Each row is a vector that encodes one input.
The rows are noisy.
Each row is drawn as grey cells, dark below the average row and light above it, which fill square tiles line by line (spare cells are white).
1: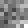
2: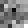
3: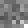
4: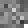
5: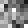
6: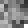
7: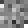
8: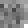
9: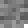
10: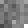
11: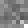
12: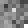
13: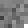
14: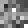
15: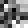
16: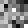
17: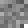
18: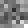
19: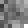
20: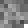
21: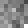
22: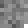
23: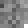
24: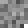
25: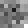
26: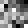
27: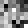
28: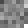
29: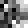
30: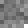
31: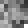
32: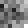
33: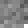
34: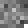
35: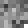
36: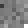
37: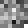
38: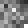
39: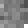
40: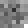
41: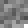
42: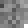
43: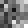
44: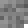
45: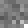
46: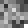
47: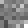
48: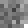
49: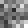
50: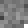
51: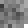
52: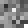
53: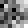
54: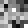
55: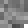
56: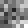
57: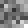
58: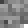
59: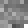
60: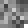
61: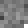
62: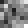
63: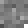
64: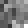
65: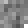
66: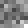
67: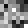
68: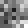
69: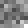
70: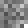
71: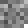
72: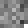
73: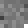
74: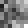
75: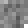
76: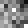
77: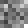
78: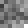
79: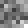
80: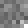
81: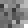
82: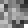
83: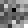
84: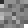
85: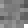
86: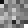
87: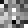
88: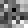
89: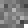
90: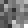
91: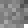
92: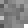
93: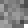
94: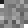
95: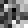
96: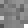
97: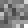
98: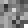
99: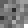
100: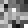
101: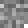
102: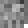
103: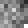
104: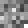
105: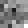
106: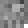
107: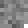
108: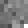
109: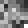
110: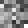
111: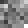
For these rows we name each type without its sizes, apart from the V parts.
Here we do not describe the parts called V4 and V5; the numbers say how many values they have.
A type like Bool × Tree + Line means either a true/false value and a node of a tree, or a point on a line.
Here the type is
(Bool × Bool × Bool + Unit) × V4 + Line × V5.
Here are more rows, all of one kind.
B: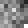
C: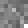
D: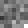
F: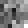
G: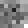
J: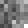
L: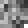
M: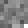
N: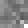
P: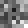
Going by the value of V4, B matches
C, D, N and P.
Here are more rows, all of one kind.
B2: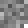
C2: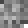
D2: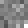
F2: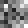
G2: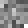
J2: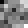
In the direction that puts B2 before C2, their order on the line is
G2, D2, B2, F2, C2, J2.
